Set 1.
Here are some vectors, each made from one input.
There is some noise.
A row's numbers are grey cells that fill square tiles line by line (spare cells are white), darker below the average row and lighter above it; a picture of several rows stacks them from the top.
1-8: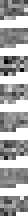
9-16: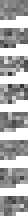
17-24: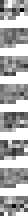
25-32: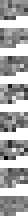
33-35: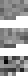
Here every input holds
a point on a 5-point line.
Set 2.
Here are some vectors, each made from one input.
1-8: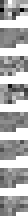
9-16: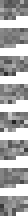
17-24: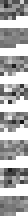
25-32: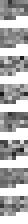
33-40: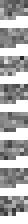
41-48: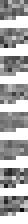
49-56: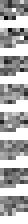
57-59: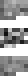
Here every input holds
a point on a 6-point line.
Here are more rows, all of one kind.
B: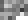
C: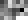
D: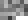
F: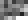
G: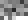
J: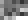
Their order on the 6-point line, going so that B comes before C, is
F, J, G, D, B, C.
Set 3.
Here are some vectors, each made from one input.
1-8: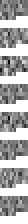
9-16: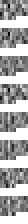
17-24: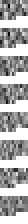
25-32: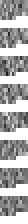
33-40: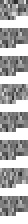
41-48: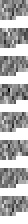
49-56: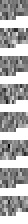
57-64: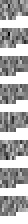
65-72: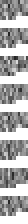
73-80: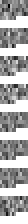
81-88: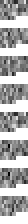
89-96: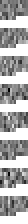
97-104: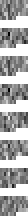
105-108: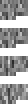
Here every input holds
a point on a 13-point line.
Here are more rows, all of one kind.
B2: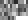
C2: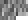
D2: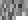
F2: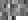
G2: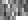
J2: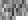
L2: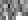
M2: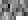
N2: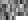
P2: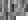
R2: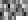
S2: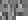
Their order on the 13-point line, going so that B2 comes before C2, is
B2, G2, N2, S2, F2, P2, C2, J2, D2, L2, M2, R2.
